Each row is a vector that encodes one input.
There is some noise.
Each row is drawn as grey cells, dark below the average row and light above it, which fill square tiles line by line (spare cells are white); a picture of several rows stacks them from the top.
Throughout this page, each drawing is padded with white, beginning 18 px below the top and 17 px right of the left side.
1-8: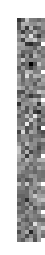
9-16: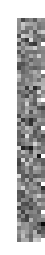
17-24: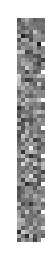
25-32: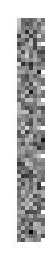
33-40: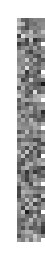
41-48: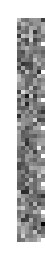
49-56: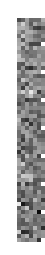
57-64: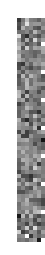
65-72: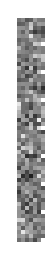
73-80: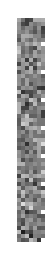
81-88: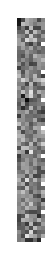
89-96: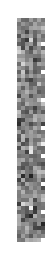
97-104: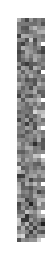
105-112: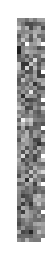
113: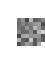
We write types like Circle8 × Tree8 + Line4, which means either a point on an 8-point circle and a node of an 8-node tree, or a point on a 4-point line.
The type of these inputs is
Bool × (Circle10 + Line5).
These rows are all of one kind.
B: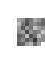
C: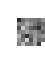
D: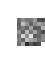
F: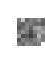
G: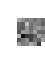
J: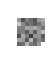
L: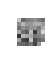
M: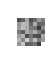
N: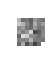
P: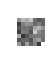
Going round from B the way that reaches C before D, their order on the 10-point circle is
B, F, P, G, C, M, D, N, L, J.
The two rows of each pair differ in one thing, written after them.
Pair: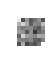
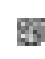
the true/false value
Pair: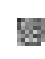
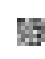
the true/false value
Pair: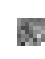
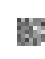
the true/false value
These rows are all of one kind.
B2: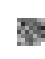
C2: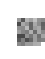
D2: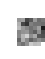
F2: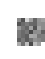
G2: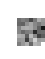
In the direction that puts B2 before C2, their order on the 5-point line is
B2, G2, D2, F2, C2.
